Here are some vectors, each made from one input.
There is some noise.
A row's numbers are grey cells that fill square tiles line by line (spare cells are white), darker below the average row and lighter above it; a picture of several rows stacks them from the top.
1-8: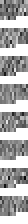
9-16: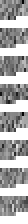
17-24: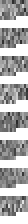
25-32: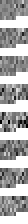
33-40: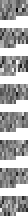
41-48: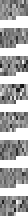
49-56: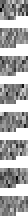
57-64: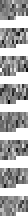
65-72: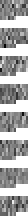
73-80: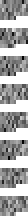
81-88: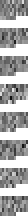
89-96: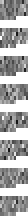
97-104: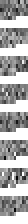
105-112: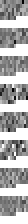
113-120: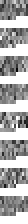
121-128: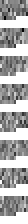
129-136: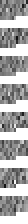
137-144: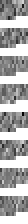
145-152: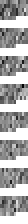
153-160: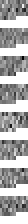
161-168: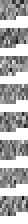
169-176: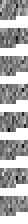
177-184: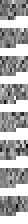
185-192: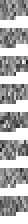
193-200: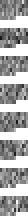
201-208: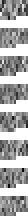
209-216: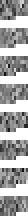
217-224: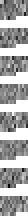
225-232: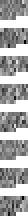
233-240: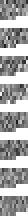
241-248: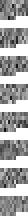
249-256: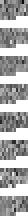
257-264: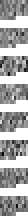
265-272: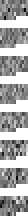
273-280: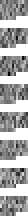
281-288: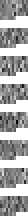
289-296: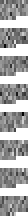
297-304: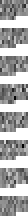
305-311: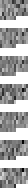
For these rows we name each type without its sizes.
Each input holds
either a point on a circle, or a point on a line.
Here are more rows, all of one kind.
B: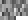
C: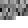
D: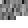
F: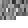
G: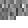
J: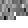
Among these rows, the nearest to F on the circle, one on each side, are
B and J.
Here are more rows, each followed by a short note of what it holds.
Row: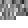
a point on a circle
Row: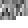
a point on a circle
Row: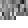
a point on a circle
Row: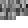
a point on a circle
